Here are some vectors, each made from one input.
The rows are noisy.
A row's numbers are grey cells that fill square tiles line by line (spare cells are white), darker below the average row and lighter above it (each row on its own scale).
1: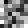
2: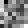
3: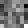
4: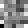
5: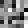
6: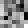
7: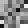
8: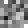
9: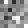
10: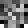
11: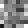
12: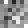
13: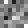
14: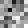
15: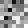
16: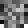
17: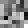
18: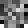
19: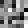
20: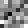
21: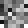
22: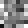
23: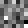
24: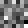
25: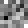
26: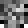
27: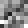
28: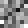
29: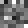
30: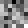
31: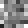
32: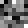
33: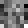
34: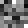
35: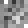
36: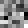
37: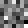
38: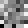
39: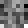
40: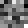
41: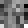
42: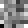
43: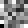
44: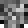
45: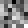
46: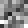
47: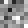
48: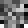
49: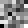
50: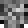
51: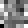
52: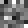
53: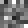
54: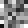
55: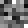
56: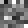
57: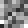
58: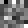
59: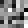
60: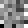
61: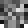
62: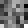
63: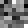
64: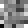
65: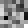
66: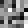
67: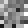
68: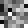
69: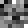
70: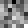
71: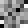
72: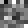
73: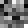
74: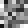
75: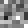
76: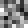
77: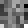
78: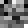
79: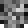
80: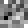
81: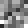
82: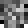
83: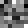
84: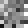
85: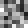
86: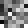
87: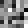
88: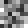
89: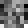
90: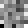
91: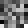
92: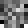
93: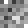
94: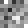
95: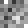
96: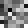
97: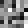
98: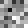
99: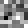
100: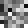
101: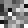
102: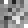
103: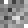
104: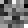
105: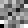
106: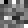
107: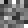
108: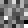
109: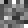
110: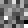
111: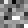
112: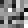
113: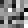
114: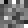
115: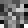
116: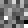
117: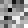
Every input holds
a list of up to two points on a 6-point line.
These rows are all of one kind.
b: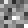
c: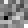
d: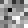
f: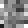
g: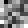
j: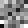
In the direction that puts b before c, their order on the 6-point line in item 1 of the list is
d, b, c, g, j, f.
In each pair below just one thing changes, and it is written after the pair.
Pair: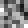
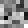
the place on the 6-point line in item 2 of the list
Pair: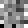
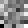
the place on the 6-point line in item 2 of the list
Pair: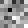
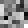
the place on the 6-point line in item 1 of the list
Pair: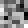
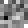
the place on the 6-point line in item 2 of the list
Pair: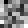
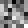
the place on the 6-point line in item 1 of the list
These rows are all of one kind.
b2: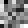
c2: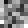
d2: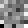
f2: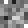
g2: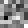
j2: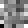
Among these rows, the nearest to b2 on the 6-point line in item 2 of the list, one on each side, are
c2 and j2.
